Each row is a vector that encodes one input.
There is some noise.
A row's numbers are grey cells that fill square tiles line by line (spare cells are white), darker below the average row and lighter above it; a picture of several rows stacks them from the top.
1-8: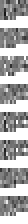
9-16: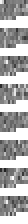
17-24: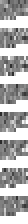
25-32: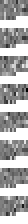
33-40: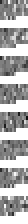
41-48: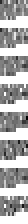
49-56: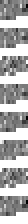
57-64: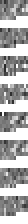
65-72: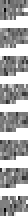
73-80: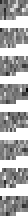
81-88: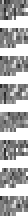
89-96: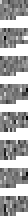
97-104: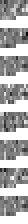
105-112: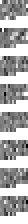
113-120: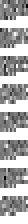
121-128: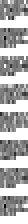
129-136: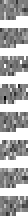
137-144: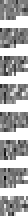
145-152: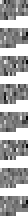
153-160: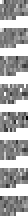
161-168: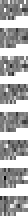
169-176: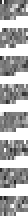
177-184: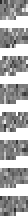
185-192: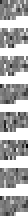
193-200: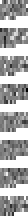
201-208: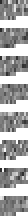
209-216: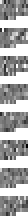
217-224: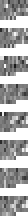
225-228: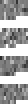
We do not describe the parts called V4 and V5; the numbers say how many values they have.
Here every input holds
a true/false value and a value of V5, together with either a point on a 7-point line, or a value of V4.
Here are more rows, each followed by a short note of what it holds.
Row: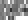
a point on a 7-point line, a true/false value and a value of V5
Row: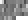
a point on a 7-point line, a true/false value and a value of V5
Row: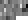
a true/false value, a value of V4 and a value of V5
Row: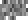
a point on a 7-point line, a true/false value and a value of V5
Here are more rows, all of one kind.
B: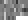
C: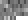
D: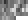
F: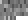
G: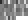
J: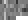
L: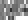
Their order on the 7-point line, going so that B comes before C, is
D, F, B, C, J, G, L.
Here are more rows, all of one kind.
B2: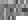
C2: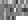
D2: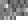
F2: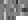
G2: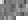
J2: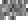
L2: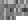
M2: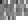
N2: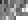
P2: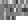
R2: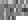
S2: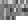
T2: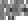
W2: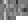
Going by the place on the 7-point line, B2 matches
D2, N2, T2 and W2.
